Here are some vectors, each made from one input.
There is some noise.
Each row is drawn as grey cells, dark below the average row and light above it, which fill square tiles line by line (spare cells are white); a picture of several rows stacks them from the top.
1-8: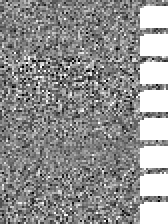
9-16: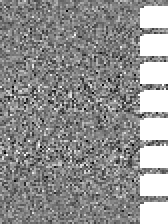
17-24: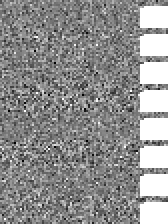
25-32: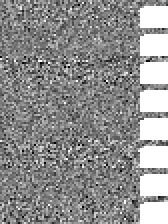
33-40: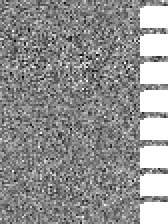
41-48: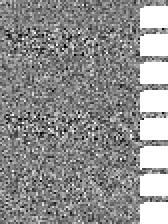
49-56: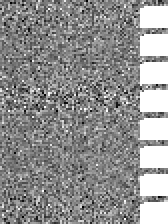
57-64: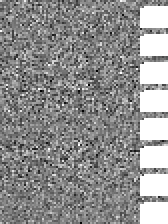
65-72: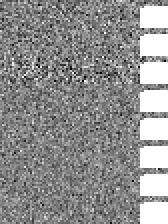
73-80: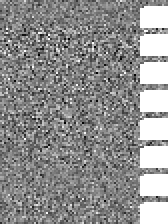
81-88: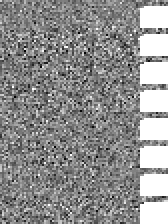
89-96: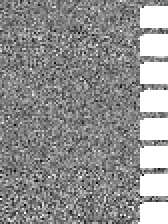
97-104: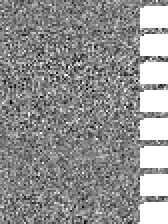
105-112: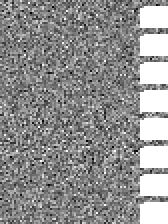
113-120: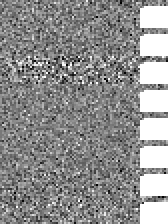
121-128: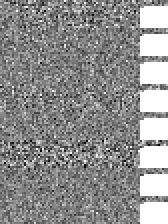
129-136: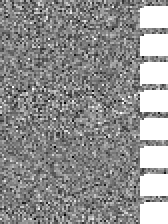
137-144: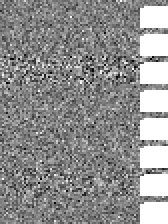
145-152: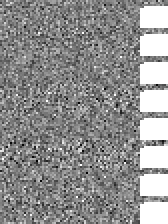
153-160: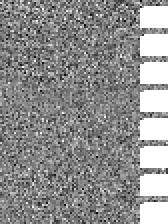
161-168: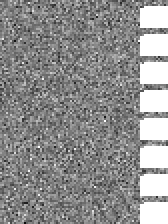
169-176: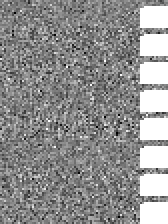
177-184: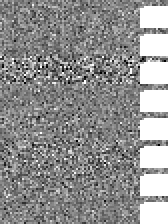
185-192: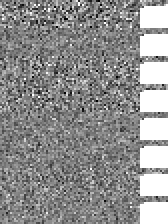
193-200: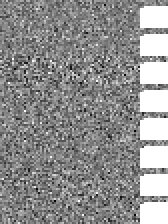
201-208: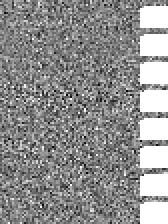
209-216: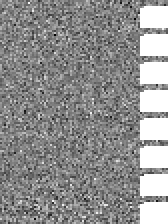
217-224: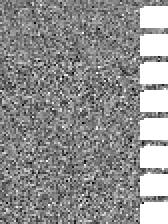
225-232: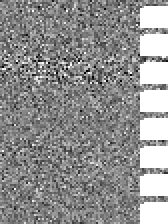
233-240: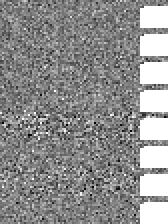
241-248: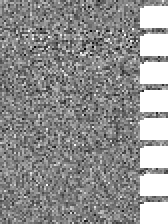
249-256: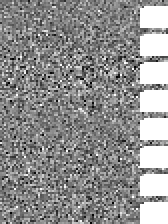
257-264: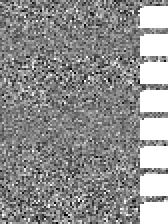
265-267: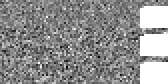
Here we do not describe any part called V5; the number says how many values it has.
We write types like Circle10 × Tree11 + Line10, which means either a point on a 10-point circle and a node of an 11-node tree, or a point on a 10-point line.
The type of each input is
Bool × (Circle9 + V5).
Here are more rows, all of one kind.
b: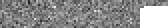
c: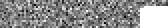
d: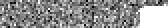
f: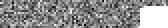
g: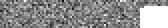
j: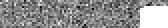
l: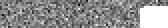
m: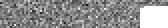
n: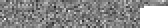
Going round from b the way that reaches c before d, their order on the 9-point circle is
b, g, n, f, j, c, m, d, l.
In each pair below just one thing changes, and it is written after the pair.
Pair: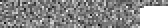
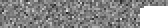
the value of V5
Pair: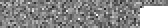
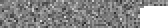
the value of V5
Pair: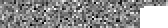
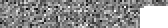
the value of V5
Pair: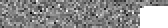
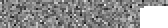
the value of V5
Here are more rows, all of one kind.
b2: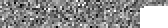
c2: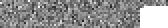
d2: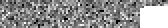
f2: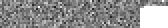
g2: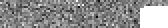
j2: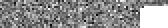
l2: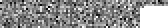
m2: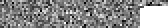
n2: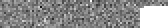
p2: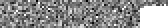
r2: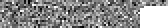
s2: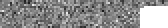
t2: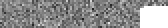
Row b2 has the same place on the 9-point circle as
c2, f2 and g2.
